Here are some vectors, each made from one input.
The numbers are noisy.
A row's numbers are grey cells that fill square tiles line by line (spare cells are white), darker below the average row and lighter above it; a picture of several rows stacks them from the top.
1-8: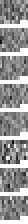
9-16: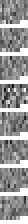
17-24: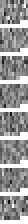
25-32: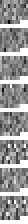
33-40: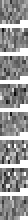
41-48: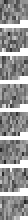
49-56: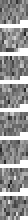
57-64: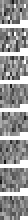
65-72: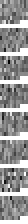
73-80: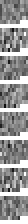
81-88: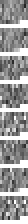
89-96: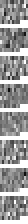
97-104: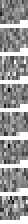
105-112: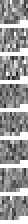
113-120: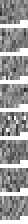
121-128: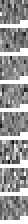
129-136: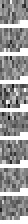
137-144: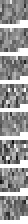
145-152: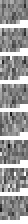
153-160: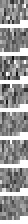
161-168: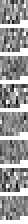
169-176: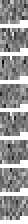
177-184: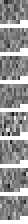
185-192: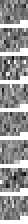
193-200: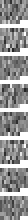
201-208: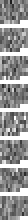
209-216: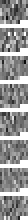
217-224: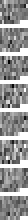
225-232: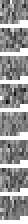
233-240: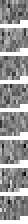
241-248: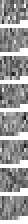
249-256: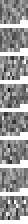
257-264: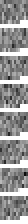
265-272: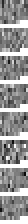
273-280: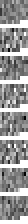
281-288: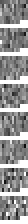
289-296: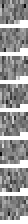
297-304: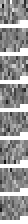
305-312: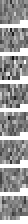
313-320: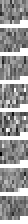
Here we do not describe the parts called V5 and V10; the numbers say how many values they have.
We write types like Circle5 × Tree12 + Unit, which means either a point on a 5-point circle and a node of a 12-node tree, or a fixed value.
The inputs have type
(Bool × Tree12 + V10) × Line7 + V5.
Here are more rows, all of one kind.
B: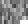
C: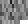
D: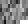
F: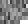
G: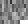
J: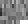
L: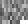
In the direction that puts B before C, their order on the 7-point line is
D, B, F, G, J, C, L.
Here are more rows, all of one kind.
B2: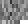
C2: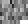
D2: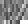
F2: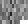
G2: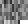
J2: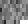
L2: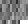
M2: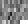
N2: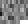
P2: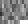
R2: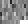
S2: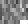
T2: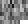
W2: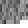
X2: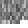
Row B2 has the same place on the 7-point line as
D2, F2, M2 and X2.
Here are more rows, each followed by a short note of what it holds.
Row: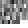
a value of V5
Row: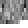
a point on a 7-point line, a node of a 12-node tree and a true/false value
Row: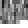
a point on a 7-point line, a node of a 12-node tree and a true/false value
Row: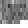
a point on a 7-point line, a node of a 12-node tree and a true/false value
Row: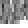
a point on a 7-point line, a node of a 12-node tree and a true/false value
